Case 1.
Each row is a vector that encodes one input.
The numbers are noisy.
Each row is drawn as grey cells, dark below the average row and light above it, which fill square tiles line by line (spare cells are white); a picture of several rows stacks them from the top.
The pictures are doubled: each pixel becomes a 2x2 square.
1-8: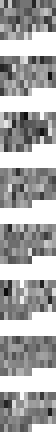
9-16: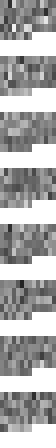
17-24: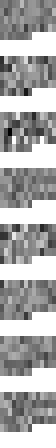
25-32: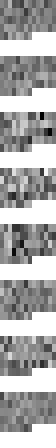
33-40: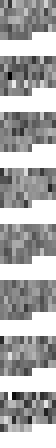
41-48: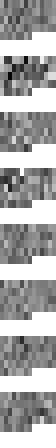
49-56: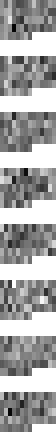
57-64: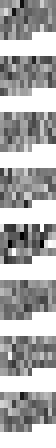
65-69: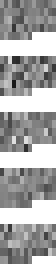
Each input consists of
a point on a 10-point circle.
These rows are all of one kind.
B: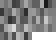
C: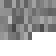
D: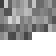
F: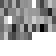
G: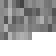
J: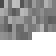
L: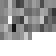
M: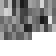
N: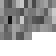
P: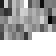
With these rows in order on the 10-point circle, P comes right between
B and J.
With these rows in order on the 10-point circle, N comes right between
F and M.
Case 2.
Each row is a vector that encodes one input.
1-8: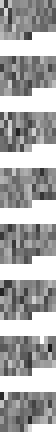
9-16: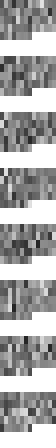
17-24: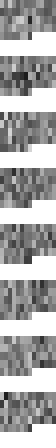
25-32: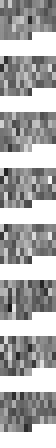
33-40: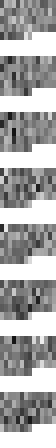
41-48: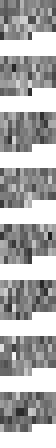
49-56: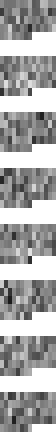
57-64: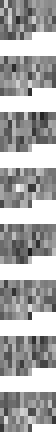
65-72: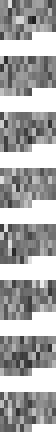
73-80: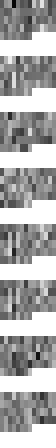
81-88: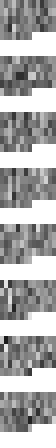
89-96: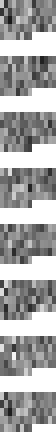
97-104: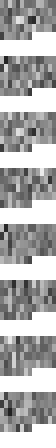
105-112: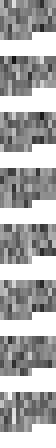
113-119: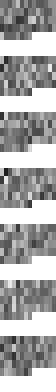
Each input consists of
five true/false values.
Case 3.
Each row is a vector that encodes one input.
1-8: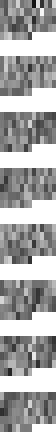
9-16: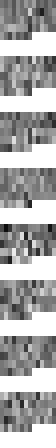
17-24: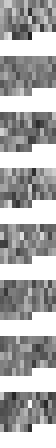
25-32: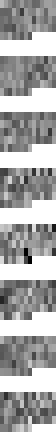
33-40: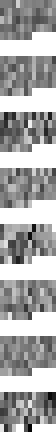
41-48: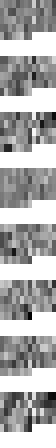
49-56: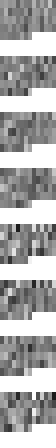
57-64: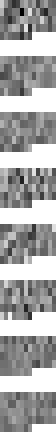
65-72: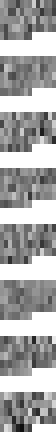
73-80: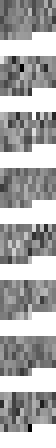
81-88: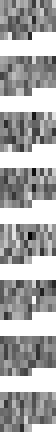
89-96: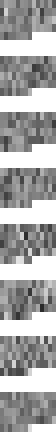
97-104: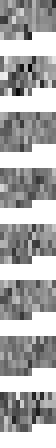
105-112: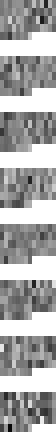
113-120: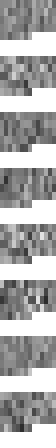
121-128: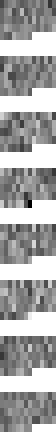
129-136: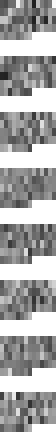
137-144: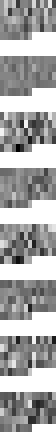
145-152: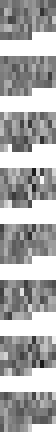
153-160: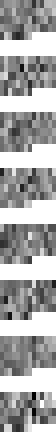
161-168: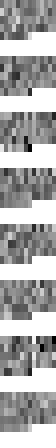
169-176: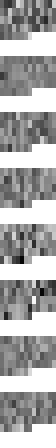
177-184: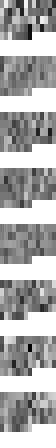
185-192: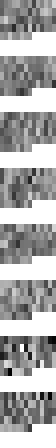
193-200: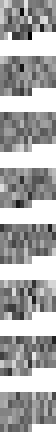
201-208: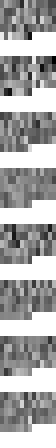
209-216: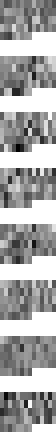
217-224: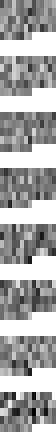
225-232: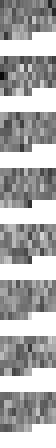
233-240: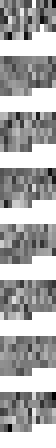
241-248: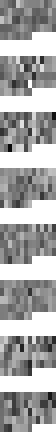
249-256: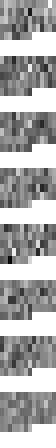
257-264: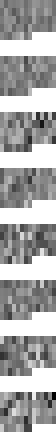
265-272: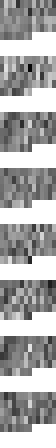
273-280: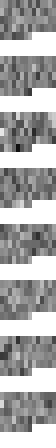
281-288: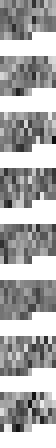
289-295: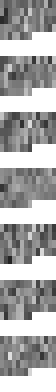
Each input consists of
a node of an 18-node tree.
